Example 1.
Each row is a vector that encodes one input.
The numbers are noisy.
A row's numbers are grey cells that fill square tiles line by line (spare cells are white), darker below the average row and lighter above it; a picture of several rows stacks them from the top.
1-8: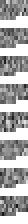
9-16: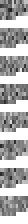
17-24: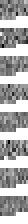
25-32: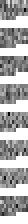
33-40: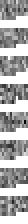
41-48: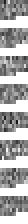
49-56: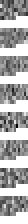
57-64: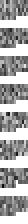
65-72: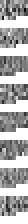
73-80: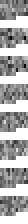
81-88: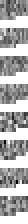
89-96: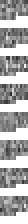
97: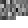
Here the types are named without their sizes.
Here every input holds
a point on a line, together with either a label, or a point on a line.
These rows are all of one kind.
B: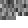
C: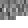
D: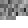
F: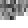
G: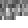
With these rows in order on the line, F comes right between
C and D.
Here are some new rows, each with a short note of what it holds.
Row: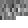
a label and a point on a line
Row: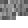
a point on each of two lines
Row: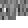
a point on each of two lines
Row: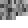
a label and a point on a line
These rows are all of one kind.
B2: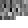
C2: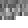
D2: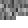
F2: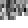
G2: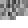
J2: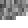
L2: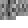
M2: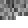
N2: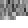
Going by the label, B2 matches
C2, F2 and M2.
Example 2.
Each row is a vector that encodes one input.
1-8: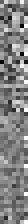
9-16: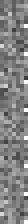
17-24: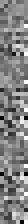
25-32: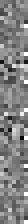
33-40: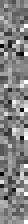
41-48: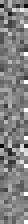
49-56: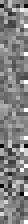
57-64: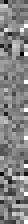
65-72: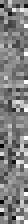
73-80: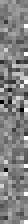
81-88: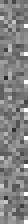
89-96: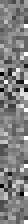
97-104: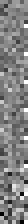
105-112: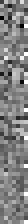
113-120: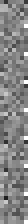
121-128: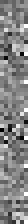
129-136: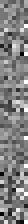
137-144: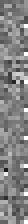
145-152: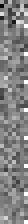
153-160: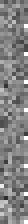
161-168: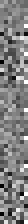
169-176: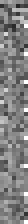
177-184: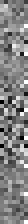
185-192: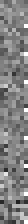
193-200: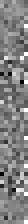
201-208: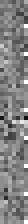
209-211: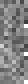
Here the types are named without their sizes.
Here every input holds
either a point on a circle and four true/false values, or a point on a line.
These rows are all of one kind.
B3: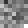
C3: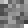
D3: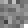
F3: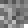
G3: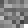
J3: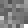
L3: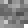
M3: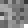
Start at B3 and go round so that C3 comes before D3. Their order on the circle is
B3, F3, L3, G3, J3, C3, D3, M3.
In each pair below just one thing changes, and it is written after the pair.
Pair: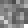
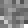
one of the four true/false values
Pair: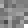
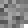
the place on the circle
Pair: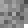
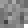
the place on the circle
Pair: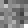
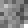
the place on the circle
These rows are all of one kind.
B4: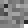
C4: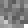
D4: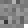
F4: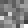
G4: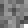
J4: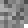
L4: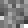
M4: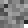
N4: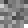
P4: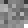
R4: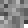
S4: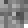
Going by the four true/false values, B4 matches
J4, M4, N4 and R4.
